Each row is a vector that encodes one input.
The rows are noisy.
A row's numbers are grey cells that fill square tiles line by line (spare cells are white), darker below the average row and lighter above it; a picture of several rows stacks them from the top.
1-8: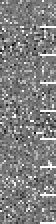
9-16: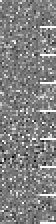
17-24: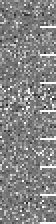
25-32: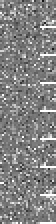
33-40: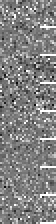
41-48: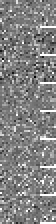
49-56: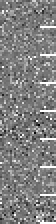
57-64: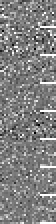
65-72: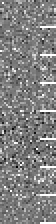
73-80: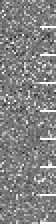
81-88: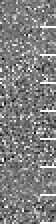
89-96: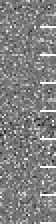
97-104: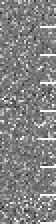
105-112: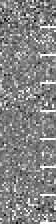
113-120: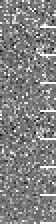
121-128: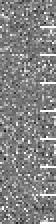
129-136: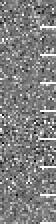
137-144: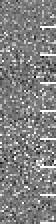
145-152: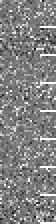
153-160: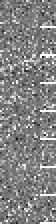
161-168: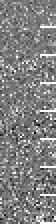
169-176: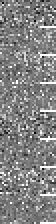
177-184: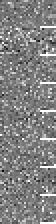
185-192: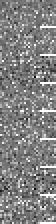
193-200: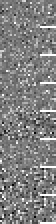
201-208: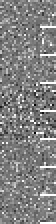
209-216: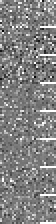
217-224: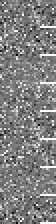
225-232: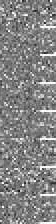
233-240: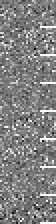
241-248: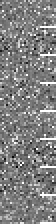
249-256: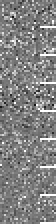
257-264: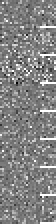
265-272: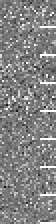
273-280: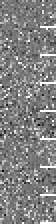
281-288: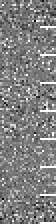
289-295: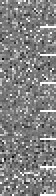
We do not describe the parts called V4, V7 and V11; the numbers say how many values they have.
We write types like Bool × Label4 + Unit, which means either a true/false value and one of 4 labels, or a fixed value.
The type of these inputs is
((Circle9 + Unit) × Line8 × V4 + Line9) × V11 + V7.
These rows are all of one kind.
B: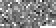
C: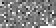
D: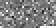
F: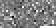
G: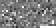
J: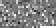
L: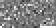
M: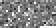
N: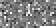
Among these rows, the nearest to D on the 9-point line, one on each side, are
F and L.
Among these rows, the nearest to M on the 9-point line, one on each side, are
G and J.
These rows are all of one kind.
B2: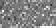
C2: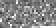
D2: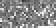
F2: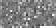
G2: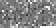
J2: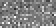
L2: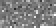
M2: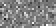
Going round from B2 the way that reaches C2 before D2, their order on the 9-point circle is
B2, M2, J2, F2, L2, G2, C2, D2.
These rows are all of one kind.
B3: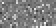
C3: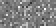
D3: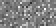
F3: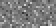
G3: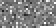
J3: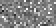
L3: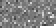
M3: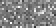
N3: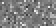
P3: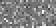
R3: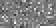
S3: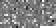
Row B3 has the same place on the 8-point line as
G3 and R3.
